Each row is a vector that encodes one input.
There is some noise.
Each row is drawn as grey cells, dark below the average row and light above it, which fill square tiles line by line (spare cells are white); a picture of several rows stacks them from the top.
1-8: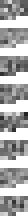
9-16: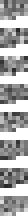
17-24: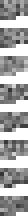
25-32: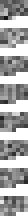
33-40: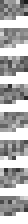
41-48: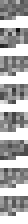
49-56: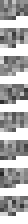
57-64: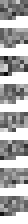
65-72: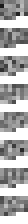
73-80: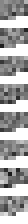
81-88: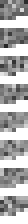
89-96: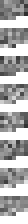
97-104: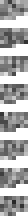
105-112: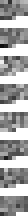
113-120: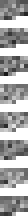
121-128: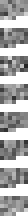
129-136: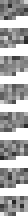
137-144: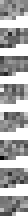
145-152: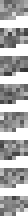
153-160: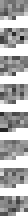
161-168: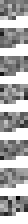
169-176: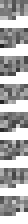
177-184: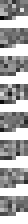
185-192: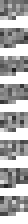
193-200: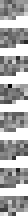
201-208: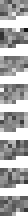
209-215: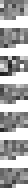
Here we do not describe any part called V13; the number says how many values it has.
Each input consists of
either a point on a 20-point circle, or one of 7 labels and a value of V13.
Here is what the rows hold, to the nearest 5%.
About 40% of them hold a point on a 20-point circle. The rest hold one of 7 labels and a value of V13.
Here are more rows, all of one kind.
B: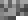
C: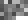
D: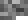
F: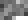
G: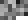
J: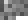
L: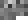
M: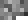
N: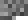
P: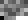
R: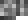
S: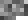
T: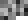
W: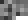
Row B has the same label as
D, R and T.
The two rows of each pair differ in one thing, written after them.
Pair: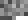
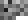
the label
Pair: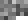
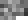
the label
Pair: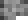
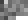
the label
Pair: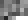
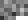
the label
